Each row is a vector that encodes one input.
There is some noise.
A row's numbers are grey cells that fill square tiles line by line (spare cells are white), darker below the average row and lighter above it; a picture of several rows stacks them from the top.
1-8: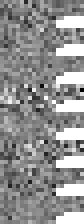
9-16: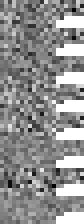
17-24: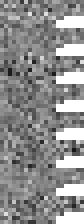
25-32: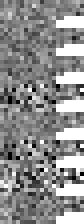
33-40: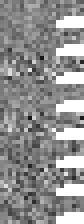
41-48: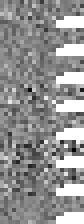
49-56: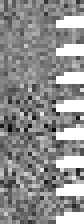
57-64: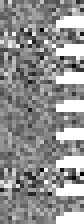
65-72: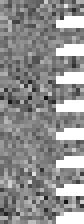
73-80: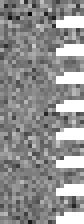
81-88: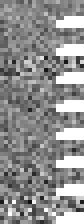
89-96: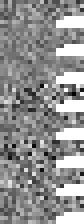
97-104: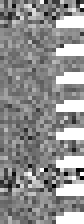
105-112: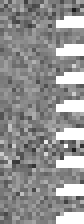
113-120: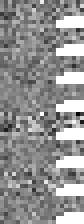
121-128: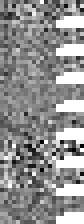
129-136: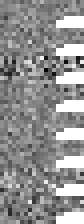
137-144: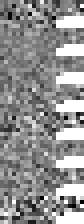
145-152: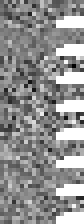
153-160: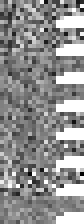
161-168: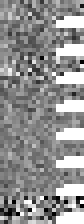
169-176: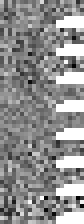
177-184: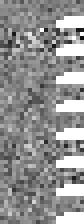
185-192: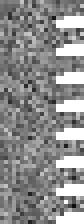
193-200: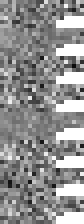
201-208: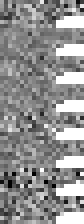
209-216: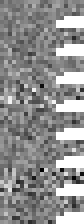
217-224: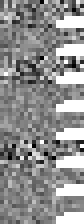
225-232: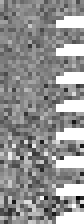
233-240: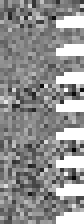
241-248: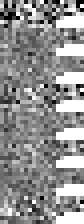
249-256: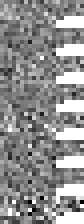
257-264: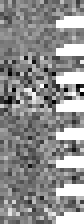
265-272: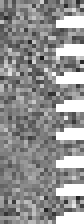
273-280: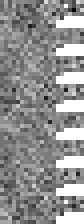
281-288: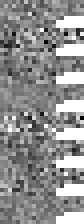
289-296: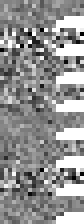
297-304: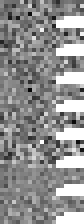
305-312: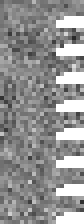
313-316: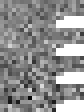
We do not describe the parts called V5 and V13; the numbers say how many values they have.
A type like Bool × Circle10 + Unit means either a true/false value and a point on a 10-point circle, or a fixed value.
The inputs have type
Bool × V13 + (Label10 + Tree12) × V5.
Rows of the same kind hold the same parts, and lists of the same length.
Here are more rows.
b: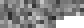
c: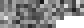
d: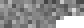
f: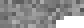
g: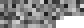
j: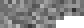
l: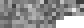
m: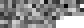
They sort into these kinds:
b, c, j
d, l
f, g, m

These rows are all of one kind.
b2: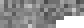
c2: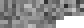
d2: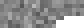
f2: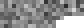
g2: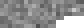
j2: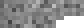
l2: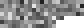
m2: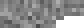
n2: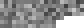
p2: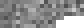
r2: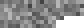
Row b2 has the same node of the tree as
f2 and n2.
